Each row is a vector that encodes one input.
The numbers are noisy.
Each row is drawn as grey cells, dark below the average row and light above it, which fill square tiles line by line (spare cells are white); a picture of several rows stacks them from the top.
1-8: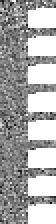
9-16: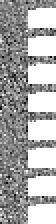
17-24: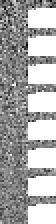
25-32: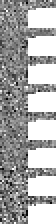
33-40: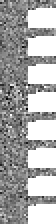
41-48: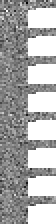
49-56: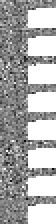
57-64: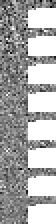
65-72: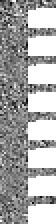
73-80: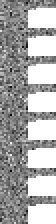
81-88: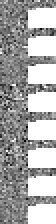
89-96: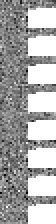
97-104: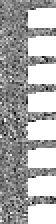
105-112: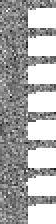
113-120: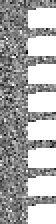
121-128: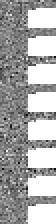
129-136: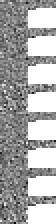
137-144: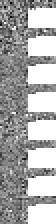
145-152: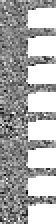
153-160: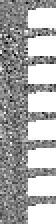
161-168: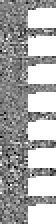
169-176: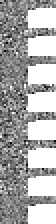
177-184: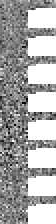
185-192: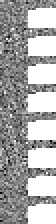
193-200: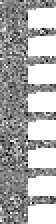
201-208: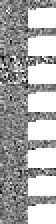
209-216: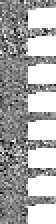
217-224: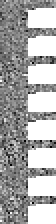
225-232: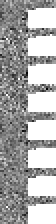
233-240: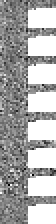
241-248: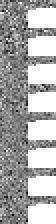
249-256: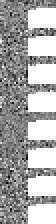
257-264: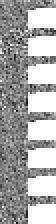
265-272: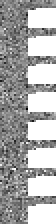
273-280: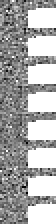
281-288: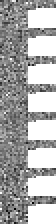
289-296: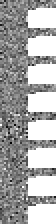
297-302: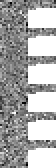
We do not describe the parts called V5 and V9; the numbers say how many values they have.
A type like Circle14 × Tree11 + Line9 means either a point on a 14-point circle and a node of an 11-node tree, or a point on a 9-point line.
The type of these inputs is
Bool × V5 + (Line6 + V9) × Tree8.
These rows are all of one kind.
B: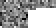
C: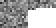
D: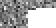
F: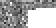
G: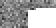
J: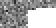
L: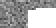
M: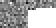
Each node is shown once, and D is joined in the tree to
J.
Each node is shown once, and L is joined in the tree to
F, G, J and M.
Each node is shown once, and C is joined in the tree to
M.
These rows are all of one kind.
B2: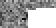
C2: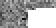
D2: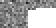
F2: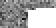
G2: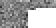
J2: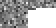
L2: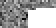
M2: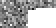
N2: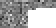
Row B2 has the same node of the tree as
C2, F2 and L2.
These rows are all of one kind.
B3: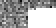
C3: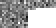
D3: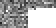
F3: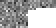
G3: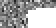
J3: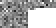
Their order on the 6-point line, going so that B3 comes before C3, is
J3, F3, D3, G3, B3, C3.
